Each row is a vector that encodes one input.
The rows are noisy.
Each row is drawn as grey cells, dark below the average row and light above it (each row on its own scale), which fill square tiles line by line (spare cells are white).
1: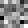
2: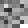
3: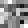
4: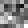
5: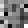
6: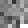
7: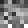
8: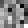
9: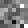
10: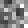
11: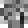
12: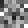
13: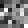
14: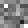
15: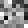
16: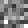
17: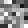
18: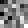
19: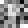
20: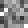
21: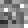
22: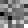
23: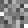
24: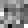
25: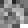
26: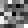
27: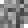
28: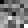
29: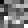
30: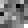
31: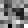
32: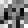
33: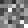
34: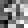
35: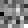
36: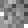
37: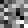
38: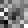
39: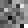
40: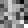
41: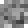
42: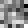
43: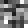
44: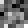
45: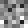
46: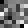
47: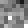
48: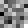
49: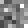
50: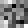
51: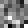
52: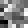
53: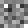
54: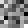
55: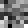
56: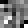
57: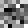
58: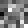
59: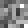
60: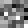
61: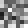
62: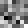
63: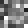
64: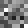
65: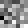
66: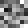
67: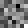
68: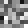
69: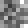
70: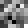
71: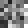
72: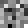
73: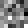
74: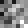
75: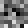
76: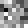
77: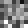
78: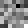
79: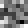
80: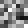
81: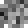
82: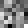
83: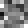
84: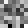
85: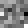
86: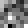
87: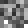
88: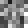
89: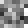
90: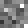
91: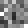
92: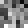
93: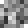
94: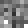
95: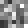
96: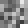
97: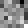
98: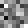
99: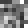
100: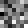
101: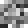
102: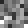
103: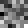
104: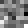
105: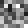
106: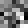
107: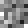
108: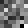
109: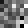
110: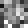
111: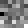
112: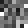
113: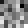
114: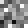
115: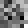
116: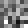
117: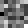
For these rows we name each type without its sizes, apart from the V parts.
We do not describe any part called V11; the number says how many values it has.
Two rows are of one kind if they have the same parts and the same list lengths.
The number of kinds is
2.
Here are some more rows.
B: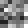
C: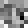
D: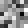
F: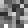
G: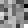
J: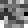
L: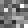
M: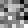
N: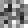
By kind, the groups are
B, L
C, D, F, G, J, M, N

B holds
a point on each of two lines.
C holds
a point on a line and a value of V11.
